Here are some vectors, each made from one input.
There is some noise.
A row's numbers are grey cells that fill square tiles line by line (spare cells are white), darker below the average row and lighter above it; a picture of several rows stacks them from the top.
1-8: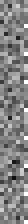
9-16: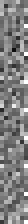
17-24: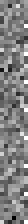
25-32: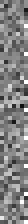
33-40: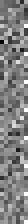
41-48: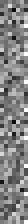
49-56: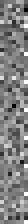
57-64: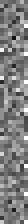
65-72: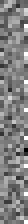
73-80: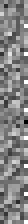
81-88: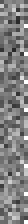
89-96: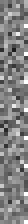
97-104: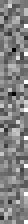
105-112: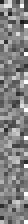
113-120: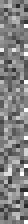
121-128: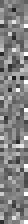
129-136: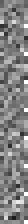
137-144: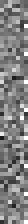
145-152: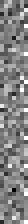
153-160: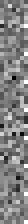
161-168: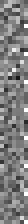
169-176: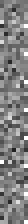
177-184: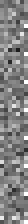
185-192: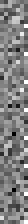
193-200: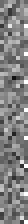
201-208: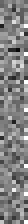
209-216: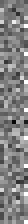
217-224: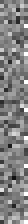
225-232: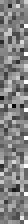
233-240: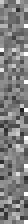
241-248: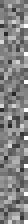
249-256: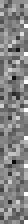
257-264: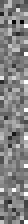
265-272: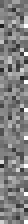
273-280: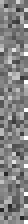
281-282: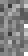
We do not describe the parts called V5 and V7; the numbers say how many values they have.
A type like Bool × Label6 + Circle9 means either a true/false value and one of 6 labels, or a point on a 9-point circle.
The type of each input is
(Bool × V7 + Label8 × Line6) × V5.
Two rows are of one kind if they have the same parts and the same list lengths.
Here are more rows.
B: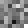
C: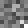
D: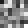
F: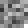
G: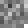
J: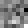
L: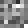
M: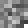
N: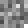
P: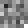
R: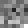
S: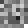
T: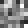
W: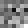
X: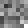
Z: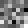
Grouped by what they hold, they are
B, C, F, G, L, N, P, S, X
D, J, M, R, T, W, Z

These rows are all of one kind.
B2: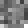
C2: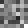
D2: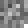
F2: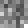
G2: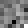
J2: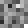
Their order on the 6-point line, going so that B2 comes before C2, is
B2, F2, C2, G2, J2, D2.
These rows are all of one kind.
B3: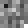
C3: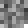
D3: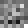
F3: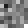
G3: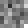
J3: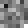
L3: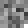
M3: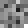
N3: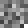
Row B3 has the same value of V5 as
G3 and N3.
